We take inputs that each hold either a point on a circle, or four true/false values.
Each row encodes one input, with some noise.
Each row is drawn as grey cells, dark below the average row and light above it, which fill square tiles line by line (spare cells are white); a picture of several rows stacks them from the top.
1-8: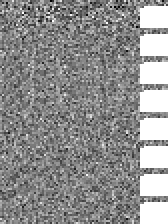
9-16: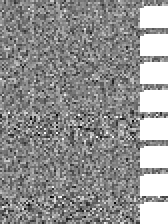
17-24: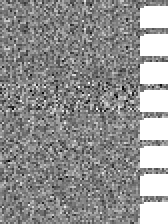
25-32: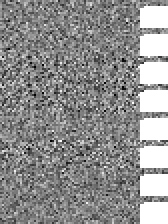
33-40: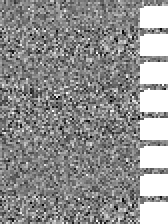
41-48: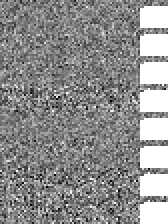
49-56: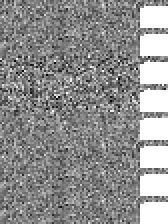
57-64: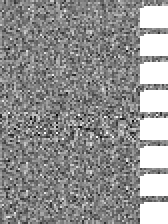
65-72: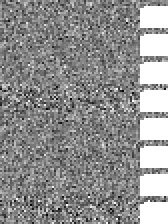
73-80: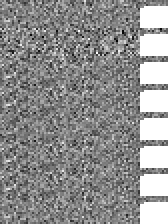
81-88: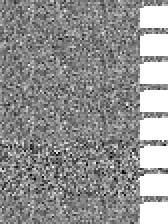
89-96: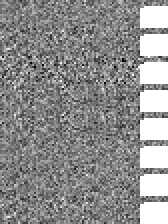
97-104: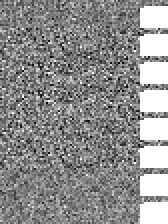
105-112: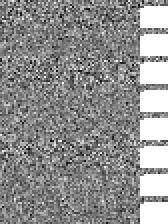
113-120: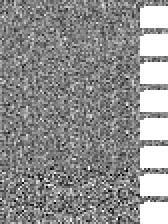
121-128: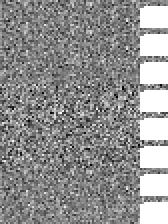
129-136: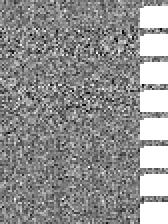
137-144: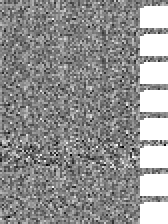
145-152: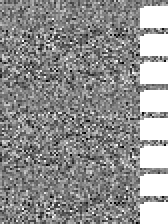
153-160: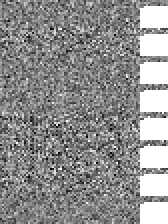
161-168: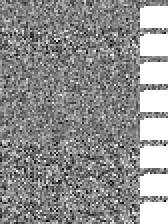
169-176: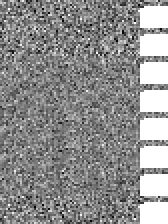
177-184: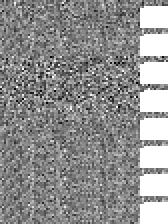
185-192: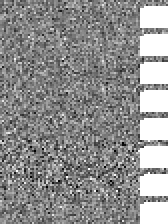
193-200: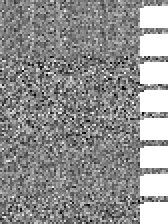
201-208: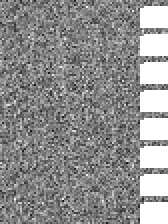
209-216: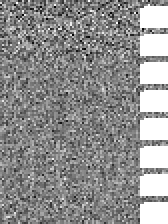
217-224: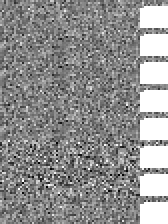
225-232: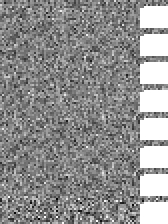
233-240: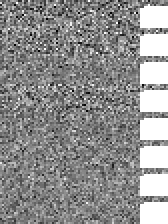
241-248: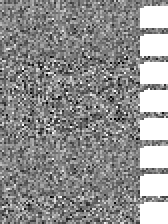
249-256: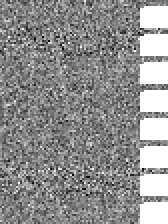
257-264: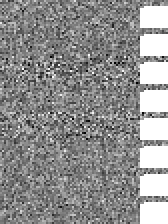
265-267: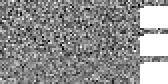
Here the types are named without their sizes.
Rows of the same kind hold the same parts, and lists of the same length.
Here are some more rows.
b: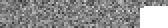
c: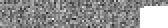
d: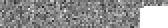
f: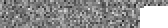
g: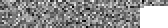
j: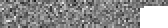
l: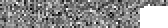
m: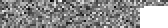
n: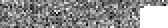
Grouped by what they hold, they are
b, c, d, f, j
g, l, m, n

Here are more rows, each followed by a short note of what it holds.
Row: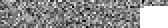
a point on a circle
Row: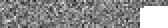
four true/false values
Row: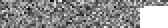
a point on a circle
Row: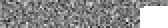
four true/false values
